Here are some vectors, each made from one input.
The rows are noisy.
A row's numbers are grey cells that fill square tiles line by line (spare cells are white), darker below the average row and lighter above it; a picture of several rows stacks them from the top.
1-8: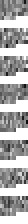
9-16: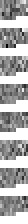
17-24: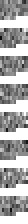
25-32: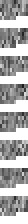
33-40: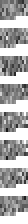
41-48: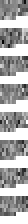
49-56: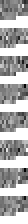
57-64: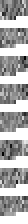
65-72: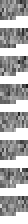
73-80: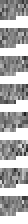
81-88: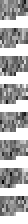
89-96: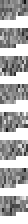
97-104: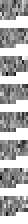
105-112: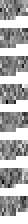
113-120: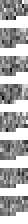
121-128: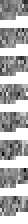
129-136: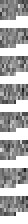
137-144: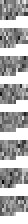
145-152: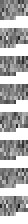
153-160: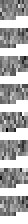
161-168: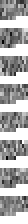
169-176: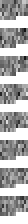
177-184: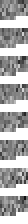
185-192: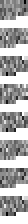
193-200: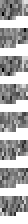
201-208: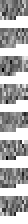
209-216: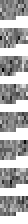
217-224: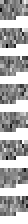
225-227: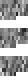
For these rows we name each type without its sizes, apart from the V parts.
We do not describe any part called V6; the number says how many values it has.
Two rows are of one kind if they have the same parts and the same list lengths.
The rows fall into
3 kinds.
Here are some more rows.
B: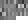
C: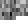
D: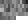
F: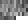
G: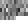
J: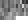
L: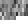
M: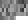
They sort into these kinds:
B, D, F, J
C, G, L
M

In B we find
a point on a line, a node of a tree, three true/false values and a value of V6.
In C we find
a label and a value of V6.
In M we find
a point on a line, a node of a tree and a value of V6.
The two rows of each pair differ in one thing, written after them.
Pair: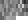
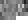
one of the three true/false values
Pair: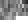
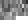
the value of V6
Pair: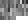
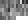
one of the three true/false values
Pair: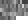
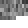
one of the three true/false values
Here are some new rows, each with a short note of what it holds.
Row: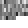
a label and a value of V6
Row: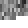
a point on a line, a node of a tree and a value of V6
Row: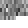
a label and a value of V6
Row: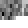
a label and a value of V6
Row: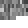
a point on a line, a node of a tree and a value of V6
